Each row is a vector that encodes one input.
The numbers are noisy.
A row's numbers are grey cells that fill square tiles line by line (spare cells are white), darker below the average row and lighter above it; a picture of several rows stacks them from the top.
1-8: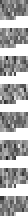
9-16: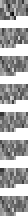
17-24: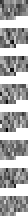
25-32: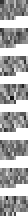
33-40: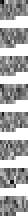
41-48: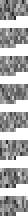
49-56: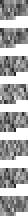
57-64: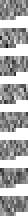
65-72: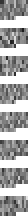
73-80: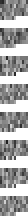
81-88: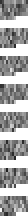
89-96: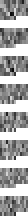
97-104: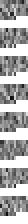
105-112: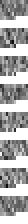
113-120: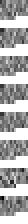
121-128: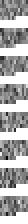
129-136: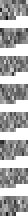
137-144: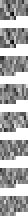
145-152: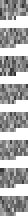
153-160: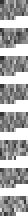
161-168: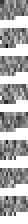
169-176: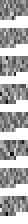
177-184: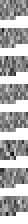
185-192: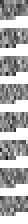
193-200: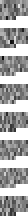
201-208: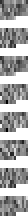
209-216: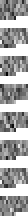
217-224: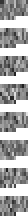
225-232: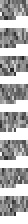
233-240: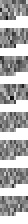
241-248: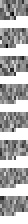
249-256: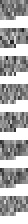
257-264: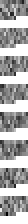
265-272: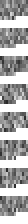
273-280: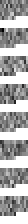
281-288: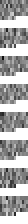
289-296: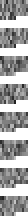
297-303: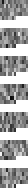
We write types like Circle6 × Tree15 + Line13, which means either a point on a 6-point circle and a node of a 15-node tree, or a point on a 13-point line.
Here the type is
Bool × Label8 + Circle6 + Line7 + Line8.
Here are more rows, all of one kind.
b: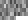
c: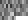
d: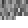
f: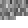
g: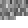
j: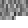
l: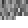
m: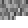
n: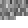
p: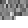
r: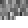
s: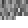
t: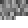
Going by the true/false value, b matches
c, j and p.
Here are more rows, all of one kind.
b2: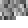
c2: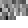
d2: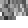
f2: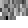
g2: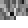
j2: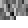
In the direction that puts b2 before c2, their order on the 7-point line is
b2, d2, f2, c2, g2, j2.
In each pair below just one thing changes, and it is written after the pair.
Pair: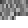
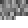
the true/false value
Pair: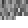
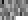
the label
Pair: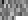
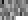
the true/false value
